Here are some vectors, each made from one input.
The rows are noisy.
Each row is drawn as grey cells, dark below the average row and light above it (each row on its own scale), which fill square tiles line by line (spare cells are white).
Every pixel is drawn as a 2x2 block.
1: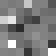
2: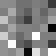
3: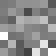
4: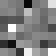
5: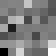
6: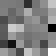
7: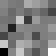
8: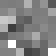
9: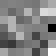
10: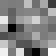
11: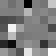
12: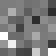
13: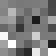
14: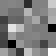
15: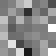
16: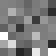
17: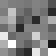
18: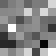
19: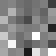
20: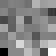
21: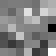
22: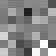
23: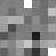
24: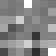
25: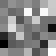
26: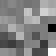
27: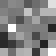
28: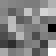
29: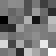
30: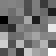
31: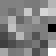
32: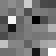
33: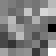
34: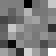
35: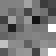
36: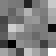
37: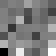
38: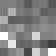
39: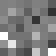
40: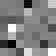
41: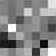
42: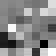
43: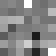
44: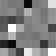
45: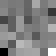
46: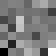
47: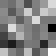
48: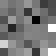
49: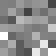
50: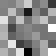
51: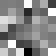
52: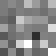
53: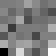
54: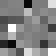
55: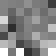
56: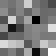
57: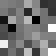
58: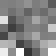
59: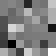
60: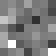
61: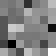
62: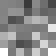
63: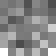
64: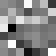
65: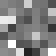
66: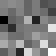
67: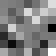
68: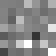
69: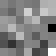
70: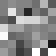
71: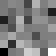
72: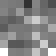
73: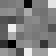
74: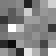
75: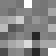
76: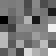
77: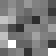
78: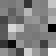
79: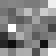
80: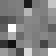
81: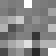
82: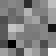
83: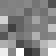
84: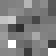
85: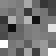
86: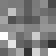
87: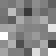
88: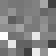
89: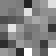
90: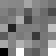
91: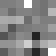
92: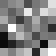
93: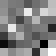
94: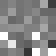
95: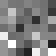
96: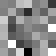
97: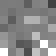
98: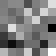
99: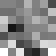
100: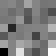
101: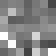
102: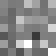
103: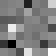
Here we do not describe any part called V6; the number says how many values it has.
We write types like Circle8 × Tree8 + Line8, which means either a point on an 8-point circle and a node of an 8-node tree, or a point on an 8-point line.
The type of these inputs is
Bool × (Tree7 + Unit) × V6.
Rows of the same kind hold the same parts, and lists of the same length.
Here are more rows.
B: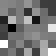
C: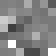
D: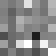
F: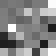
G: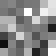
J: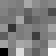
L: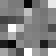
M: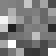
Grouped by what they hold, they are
B, C, D, J, M
F, G, L

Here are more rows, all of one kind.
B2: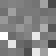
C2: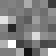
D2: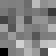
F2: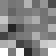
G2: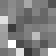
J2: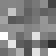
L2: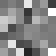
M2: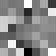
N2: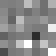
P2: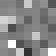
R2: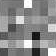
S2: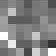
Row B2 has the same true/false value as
D2, J2, N2 and S2.
